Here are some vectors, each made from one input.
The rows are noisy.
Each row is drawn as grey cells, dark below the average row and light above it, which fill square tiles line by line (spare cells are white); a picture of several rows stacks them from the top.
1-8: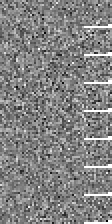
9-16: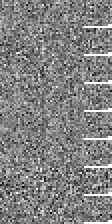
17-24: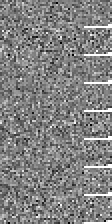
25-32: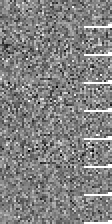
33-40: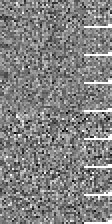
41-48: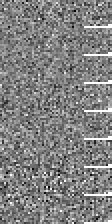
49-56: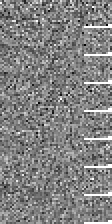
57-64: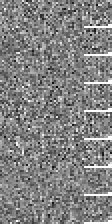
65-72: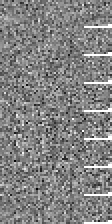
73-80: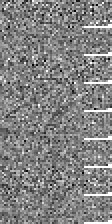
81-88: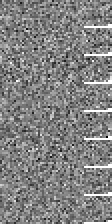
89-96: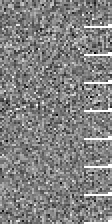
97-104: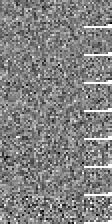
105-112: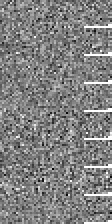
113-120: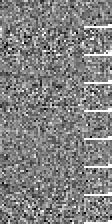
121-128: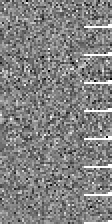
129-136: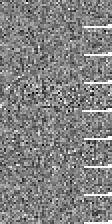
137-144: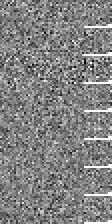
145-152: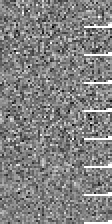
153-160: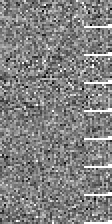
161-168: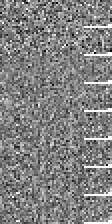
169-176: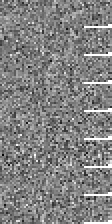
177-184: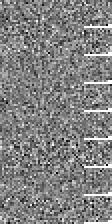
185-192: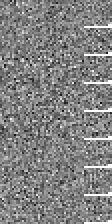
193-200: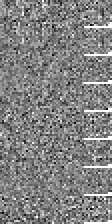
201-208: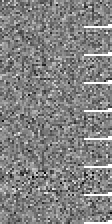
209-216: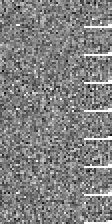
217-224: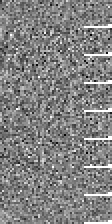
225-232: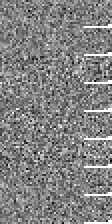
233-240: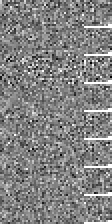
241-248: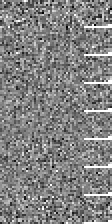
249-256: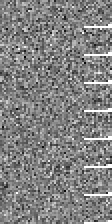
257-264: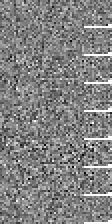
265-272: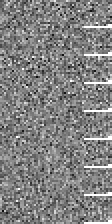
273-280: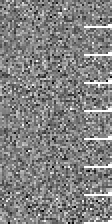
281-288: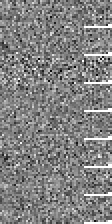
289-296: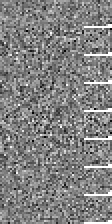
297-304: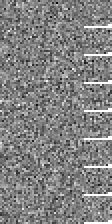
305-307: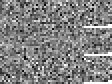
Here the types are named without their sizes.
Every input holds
either a point on a line and three true/false values, or a list of points on a circle.
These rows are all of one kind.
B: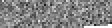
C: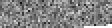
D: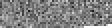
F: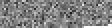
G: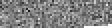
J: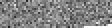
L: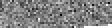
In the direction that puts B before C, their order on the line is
F, J, B, G, L, D, C.
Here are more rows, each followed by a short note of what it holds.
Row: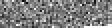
a list of two items
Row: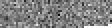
a list of one item
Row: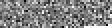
a list of one item
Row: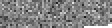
a list of one item
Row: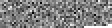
the empty list
